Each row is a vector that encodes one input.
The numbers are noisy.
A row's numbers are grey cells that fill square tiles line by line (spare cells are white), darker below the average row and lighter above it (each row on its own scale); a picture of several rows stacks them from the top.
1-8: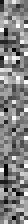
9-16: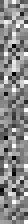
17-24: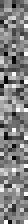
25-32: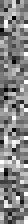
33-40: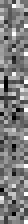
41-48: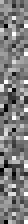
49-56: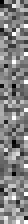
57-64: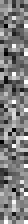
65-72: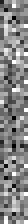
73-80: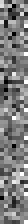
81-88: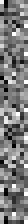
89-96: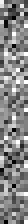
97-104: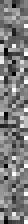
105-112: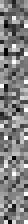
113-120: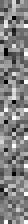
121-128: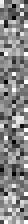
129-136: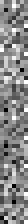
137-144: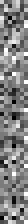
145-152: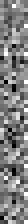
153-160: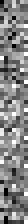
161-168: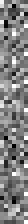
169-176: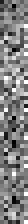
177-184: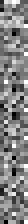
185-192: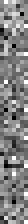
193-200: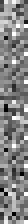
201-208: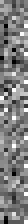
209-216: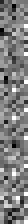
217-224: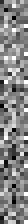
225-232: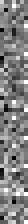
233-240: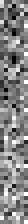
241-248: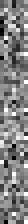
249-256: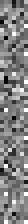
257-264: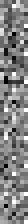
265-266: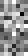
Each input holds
one of 9 labels, together with either a fixed value, or a point on a 3-point line and a point on a 4-point line.
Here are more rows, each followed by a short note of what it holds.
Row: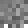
one of 9 labels, a point on a 3-point line and a point on a 4-point line
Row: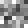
one of 9 labels
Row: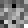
one of 9 labels, a point on a 3-point line and a point on a 4-point line
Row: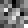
one of 9 labels, a point on a 3-point line and a point on a 4-point line
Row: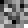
one of 9 labels, a point on a 3-point line and a point on a 4-point line
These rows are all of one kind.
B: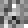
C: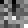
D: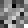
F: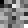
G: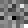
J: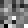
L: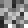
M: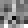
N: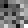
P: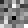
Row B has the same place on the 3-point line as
D, J and M.
